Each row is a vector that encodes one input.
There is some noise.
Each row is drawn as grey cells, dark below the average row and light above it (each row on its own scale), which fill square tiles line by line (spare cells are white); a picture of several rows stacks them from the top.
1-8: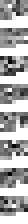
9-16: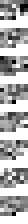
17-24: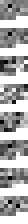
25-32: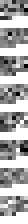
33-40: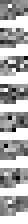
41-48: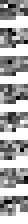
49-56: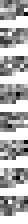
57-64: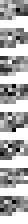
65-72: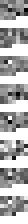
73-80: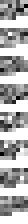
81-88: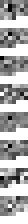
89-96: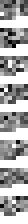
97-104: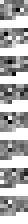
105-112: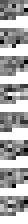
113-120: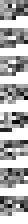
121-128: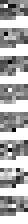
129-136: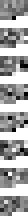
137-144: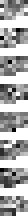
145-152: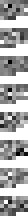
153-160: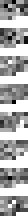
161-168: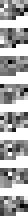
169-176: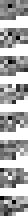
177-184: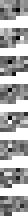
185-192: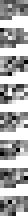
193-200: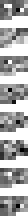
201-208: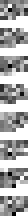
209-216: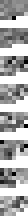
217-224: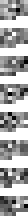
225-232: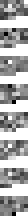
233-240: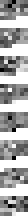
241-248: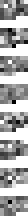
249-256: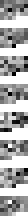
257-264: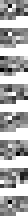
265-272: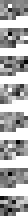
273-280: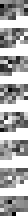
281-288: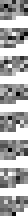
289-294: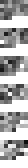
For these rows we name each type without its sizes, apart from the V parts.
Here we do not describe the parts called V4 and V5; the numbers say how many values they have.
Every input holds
a label, a value of V4 and a value of V5, together with either a fixed value, or four true/false values.
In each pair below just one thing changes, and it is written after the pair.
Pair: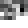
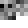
the value of V5
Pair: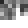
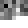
the value of V4
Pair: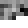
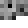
the value of V4
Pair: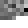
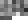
the value of V5
